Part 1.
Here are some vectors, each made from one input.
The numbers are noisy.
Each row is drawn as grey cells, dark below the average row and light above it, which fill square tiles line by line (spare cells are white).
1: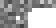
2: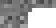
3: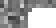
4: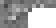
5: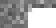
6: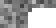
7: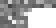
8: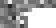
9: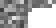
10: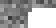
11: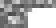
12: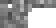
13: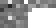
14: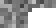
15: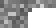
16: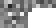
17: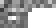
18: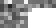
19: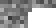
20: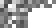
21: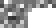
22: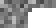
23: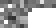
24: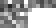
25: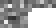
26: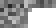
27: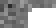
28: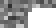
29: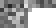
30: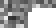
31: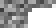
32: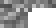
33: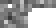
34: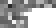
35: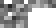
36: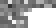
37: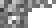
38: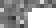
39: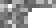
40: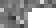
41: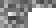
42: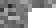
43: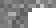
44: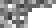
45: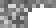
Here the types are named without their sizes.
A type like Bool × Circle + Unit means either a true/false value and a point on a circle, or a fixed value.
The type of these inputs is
Tree.
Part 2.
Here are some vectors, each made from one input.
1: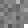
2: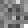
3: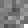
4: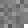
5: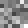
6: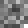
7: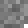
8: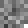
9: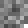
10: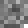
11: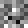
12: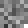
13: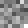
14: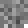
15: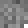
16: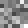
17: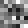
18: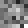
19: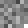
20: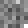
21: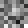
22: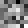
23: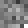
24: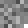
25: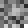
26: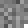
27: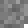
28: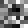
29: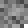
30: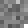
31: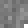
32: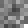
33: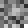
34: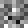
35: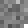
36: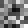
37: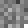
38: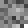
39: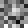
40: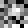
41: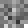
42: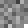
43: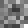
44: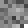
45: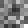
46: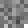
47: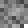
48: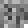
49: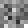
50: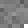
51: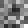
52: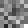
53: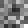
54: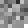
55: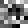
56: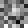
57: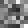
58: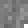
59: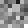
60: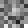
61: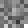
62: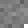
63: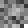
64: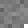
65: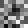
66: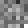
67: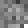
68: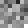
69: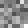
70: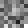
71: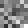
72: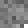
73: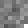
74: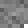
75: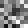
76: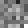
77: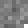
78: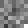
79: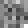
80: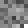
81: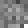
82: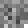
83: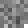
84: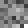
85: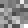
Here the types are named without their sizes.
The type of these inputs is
Line.
